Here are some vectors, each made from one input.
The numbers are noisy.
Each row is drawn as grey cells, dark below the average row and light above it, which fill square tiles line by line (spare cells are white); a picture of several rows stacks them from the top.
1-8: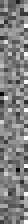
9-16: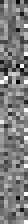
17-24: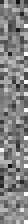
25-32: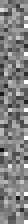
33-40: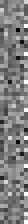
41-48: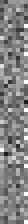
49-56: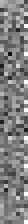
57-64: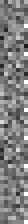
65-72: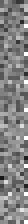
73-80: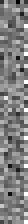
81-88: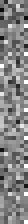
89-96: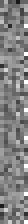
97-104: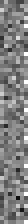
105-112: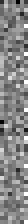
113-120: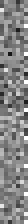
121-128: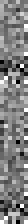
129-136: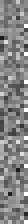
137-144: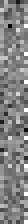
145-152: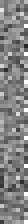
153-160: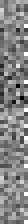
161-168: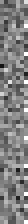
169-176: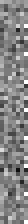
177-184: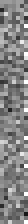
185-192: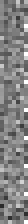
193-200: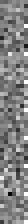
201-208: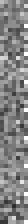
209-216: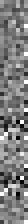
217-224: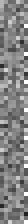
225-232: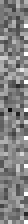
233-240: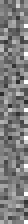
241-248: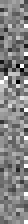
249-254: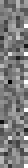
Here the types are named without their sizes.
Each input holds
a list of points on a line.
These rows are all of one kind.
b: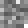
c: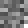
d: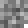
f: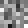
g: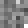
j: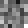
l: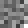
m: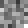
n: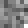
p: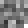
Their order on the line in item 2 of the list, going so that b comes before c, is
j, b, p, g, d, l, c, n, f, m.
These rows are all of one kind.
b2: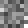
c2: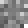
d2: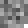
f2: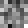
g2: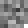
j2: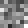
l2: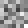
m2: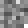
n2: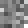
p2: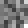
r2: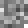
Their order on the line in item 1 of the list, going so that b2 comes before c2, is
f2, j2, b2, n2, r2, p2, m2, d2, g2, l2, c2.
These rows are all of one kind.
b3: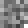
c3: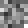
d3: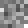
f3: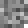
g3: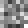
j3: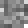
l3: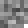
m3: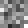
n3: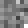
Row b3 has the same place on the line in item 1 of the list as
f3, g3 and j3.
